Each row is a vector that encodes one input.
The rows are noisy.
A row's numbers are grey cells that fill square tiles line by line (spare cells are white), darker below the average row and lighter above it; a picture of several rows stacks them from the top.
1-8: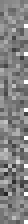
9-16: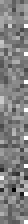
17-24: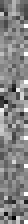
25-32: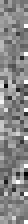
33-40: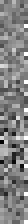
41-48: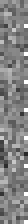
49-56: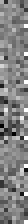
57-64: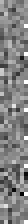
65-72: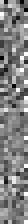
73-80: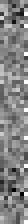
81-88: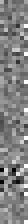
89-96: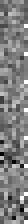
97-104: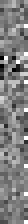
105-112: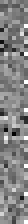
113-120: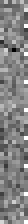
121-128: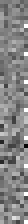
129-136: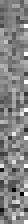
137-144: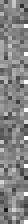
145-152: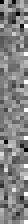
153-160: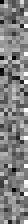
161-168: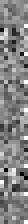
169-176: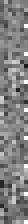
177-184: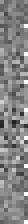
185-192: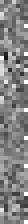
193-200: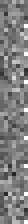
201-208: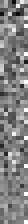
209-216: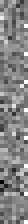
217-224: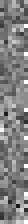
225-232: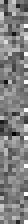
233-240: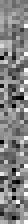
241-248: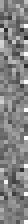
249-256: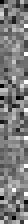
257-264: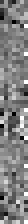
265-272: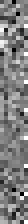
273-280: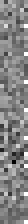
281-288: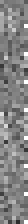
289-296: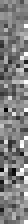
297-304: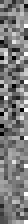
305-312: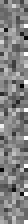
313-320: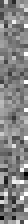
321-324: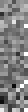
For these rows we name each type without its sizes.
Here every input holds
either a node of each of two trees, or five true/false values.
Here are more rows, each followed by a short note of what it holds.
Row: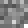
five true/false values
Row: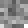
five true/false values
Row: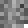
five true/false values
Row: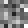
five true/false values
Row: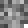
five true/false values
